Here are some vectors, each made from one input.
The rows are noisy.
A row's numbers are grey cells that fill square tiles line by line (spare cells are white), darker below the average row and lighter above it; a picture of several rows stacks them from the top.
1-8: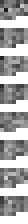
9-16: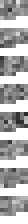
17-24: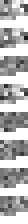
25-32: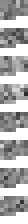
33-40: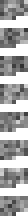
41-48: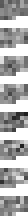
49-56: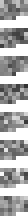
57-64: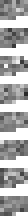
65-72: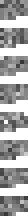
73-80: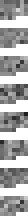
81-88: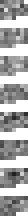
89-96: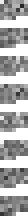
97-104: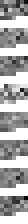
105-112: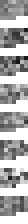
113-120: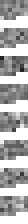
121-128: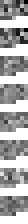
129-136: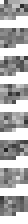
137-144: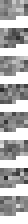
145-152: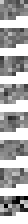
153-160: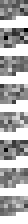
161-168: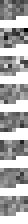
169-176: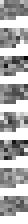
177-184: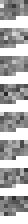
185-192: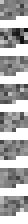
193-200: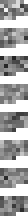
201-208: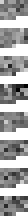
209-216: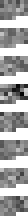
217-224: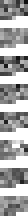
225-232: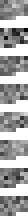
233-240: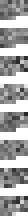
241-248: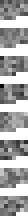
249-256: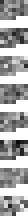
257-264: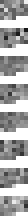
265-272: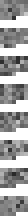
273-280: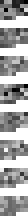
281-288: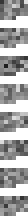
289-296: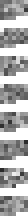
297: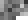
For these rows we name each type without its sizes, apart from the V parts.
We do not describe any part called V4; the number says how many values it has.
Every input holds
a label, together with either a point on a circle, or a value of V4.
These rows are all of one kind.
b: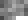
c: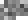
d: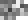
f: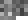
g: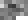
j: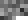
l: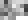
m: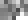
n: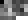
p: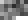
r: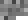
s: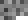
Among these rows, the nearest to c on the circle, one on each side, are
g and p.
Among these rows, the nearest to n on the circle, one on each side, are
d and s.
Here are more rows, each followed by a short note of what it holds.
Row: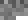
a label and a value of V4
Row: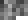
a label and a value of V4
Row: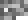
a label and a value of V4
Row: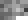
a label and a value of V4
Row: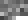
a point on a circle and a label
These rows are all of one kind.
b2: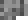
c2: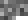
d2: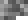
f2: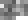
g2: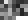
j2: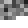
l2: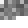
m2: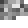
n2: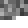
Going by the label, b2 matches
g2 and m2.
